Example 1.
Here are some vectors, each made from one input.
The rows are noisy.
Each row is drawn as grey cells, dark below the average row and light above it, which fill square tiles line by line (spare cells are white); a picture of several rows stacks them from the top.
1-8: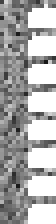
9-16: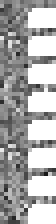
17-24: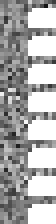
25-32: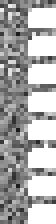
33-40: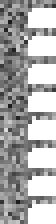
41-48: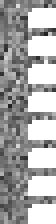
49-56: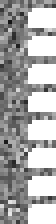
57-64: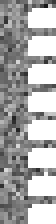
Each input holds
a node of a 12-node tree.
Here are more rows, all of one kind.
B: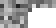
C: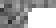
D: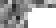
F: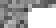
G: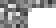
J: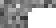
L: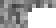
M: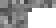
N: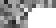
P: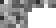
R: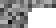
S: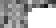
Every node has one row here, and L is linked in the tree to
B, D, M and P.
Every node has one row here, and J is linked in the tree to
C.
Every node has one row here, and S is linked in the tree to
F.
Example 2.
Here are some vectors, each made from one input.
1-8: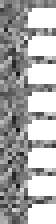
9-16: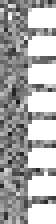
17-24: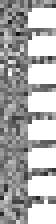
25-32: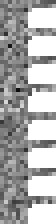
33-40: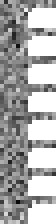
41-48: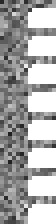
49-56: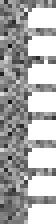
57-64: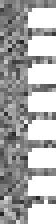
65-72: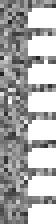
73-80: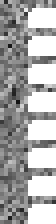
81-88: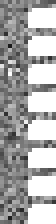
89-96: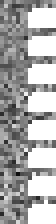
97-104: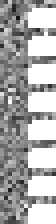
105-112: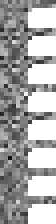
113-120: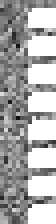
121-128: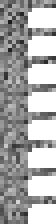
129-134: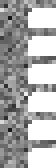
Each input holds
a node of a 14-node tree.
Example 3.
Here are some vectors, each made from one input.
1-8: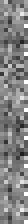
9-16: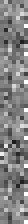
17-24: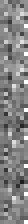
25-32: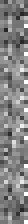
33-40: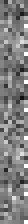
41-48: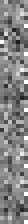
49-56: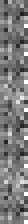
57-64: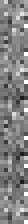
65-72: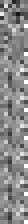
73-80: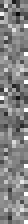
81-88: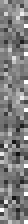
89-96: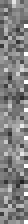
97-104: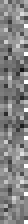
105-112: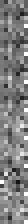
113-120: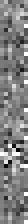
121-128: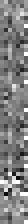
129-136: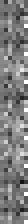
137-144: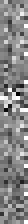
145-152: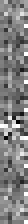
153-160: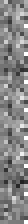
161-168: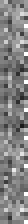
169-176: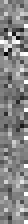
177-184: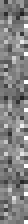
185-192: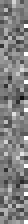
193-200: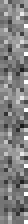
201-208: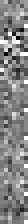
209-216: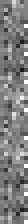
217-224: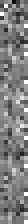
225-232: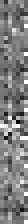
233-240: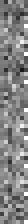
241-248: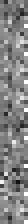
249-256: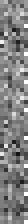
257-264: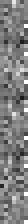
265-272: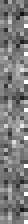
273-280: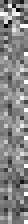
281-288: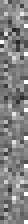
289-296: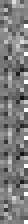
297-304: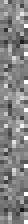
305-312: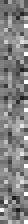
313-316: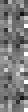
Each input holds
either a point on a 5-point circle, or a fixed value.
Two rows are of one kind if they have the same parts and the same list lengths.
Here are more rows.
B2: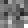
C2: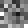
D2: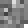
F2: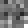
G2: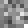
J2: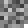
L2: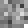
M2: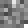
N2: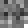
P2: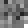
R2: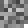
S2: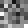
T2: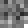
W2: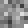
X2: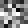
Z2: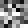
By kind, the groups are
B2, C2, D2, F2, G2, J2, L2, M2, N2, P2, R2, S2, T2, W2
X2, Z2

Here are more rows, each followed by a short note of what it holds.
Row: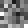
a point on a 5-point circle
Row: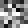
a fixed value
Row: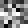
a fixed value
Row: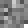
a point on a 5-point circle
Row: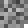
a point on a 5-point circle
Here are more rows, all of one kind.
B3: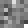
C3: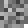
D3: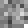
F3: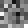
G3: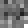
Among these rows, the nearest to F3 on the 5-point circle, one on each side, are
C3 and G3.
